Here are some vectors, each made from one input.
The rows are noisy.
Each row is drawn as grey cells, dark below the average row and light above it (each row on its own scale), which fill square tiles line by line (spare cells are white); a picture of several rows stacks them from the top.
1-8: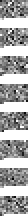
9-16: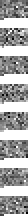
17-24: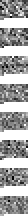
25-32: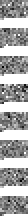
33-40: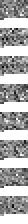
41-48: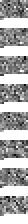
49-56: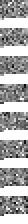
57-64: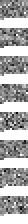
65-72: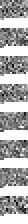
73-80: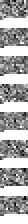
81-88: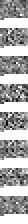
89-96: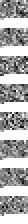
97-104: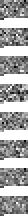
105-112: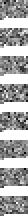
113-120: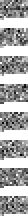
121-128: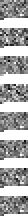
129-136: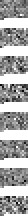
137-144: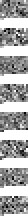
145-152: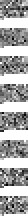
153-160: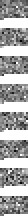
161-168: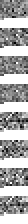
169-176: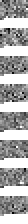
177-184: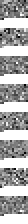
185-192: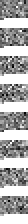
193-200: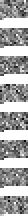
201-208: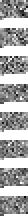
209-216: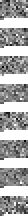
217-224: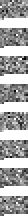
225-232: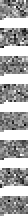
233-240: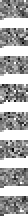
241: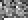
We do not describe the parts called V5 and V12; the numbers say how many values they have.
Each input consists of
either a point on a 6-point line, or a point on an 8-point line and a value of V5, or a true/false value and a value of V12.
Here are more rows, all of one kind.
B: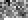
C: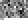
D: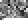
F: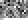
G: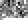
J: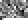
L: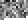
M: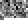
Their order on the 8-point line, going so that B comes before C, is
F, L, G, B, C, D, J, M.
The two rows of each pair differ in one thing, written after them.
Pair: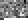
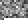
the true/false value
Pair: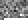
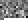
the true/false value
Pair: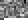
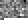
the value of V12
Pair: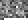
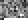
the true/false value
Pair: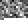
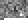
the true/false value
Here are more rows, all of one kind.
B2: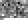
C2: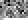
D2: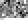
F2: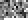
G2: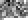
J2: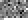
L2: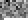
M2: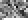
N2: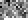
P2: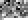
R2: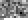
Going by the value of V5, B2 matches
D2, G2, P2 and R2.
